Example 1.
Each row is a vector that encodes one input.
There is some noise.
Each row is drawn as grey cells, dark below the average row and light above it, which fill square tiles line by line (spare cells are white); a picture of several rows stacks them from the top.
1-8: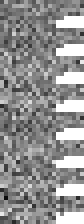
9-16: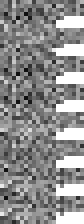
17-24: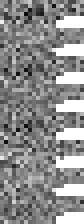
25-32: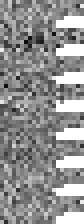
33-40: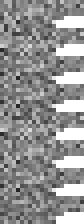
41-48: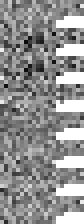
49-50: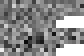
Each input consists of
a point on a 9-point line.
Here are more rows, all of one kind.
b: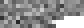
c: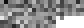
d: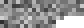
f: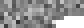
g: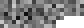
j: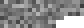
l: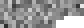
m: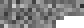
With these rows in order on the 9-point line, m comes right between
g and j.
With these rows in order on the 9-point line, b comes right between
f and j.
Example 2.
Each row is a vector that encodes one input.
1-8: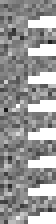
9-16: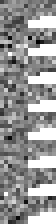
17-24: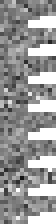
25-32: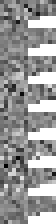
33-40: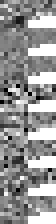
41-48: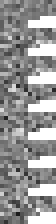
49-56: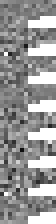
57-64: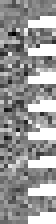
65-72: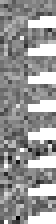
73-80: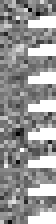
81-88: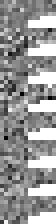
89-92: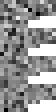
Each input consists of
a point on a 7-point line.
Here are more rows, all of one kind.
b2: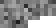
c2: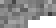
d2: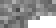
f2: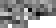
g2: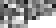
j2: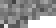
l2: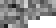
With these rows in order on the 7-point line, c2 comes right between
g2 and j2.
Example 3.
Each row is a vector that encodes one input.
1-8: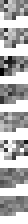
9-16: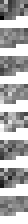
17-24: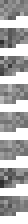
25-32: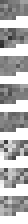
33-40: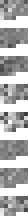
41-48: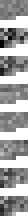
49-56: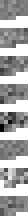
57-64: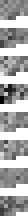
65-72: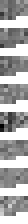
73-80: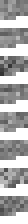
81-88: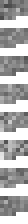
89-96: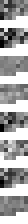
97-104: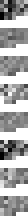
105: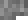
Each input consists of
one of 10 labels.
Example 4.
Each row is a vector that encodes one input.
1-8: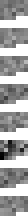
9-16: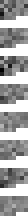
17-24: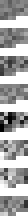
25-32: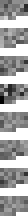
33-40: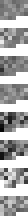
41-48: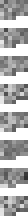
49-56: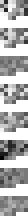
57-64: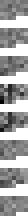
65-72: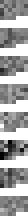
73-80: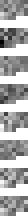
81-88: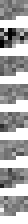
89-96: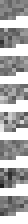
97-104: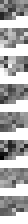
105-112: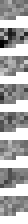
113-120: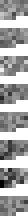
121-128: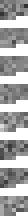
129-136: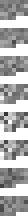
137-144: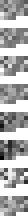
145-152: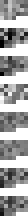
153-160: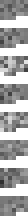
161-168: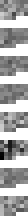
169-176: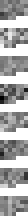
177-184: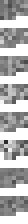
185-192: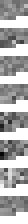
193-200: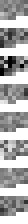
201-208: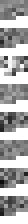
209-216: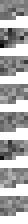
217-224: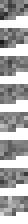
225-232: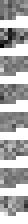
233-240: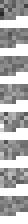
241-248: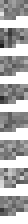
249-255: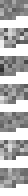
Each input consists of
either a fixed value, or four true/false values.
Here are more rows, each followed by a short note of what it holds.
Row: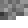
four true/false values
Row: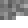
four true/false values
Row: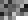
a fixed value
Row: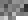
a fixed value
